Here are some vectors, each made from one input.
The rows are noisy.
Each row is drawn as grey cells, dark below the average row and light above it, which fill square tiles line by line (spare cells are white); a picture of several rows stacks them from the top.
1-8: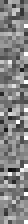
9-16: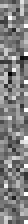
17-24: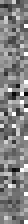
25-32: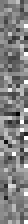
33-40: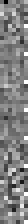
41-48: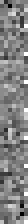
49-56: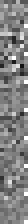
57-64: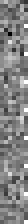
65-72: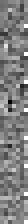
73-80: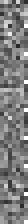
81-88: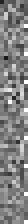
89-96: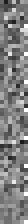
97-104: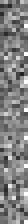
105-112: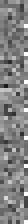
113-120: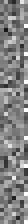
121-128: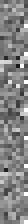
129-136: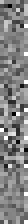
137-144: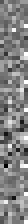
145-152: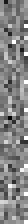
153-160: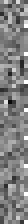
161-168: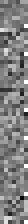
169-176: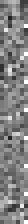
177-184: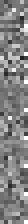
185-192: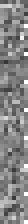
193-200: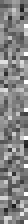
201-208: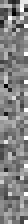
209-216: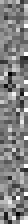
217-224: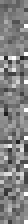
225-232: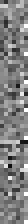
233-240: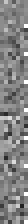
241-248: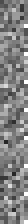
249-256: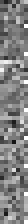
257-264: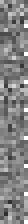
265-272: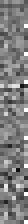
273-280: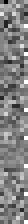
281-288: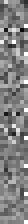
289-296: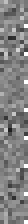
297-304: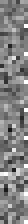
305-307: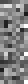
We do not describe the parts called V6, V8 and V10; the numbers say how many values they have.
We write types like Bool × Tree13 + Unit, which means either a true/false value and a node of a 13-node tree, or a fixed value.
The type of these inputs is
Bool × V8 + Label12 × (Line9 + V10) + V6.
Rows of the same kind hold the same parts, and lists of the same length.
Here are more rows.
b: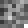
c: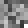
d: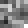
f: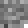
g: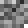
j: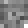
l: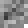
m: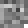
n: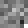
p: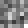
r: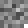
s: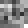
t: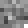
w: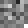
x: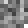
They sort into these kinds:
b, d, r, s, t, w
c, m, n, p
f, j, l, x
g

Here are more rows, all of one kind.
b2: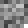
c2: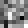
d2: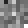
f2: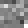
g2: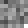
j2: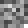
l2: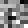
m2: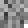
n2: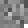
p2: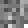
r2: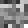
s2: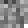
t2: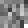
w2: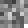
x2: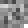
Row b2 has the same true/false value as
f2, l2, m2 and r2.
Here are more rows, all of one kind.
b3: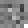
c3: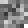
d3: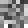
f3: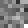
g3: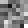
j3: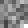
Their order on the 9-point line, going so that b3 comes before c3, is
d3, b3, c3, g3, f3, j3.
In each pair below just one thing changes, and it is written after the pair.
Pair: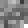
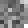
the value of V10
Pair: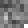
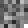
the value of V10
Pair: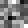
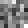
the value of V10
